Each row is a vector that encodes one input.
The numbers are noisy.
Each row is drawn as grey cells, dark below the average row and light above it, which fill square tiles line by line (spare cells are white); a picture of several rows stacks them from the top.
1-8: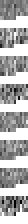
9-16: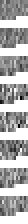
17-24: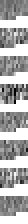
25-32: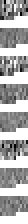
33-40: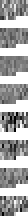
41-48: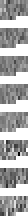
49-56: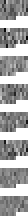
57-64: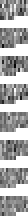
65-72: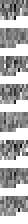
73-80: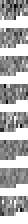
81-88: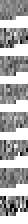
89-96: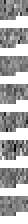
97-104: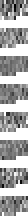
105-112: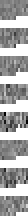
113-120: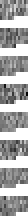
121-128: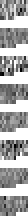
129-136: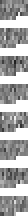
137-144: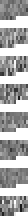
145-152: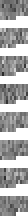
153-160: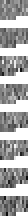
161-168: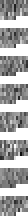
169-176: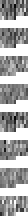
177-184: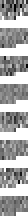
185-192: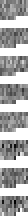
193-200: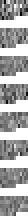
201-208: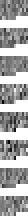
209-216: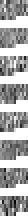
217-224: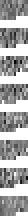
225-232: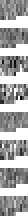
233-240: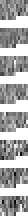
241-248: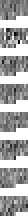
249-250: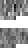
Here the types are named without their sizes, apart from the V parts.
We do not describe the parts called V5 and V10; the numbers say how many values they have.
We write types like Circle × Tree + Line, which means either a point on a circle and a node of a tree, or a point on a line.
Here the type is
Bool × Bool × Bool × ((Circle + Unit) × (Line + V10) + V5).
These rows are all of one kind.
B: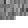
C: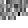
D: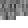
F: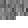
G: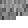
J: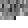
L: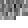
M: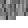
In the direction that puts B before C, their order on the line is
M, J, L, B, G, C, D, F.
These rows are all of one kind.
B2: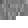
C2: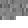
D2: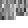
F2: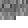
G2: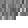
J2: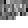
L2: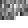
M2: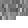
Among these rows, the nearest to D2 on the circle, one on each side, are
B2 and M2.
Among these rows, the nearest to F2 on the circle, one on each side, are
J2 and L2.
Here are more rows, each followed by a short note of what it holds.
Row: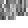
three true/false values and a value of V10
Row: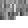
a point on a line and three true/false values
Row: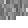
a point on a line and three true/false values
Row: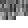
a point on a circle, three true/false values and a value of V10
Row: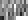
three true/false values and a value of V5
